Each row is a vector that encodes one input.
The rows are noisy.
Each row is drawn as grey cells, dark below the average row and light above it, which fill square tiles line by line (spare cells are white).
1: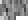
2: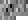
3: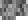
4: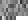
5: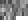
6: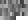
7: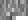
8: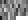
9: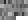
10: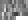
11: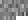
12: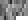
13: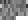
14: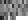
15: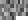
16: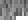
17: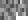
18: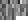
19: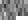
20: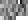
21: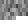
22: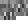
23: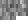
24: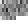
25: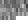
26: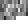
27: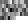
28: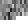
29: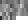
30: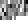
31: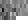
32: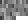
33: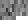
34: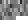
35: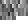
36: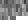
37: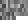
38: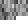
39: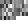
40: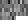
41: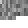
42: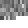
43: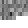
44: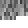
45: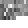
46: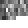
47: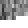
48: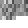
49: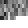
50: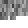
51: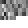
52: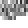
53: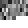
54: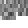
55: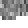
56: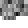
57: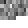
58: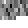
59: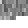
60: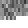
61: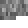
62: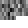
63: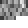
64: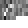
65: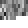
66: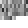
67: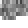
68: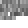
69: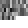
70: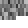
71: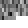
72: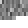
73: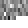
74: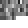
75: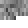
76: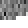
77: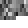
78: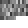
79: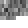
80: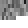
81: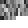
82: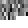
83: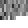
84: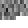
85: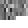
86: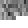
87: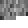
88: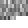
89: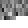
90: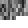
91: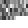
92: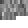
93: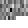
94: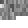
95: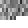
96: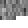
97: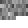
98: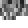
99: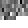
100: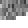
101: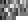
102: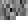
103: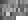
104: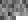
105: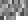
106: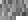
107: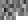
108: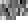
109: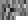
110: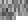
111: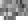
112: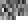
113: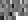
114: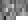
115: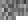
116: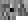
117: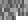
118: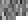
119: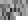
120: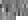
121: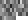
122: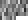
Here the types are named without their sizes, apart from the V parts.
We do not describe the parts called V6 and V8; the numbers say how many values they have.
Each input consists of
a label, together with either a true/false value and a value of V8, or a value of V6.
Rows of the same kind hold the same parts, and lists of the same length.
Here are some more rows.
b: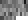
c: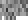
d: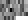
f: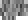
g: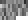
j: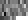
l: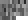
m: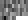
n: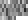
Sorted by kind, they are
b, c, f, g, n
d, j, l, m

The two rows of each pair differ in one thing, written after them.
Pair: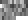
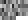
the label
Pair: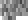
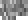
the label
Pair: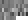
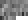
the true/false value
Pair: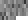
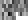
the label
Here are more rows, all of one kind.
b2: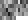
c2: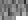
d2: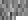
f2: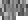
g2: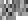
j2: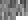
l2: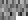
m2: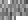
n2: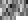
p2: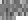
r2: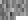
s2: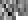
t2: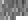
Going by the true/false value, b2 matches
j2, n2 and s2.
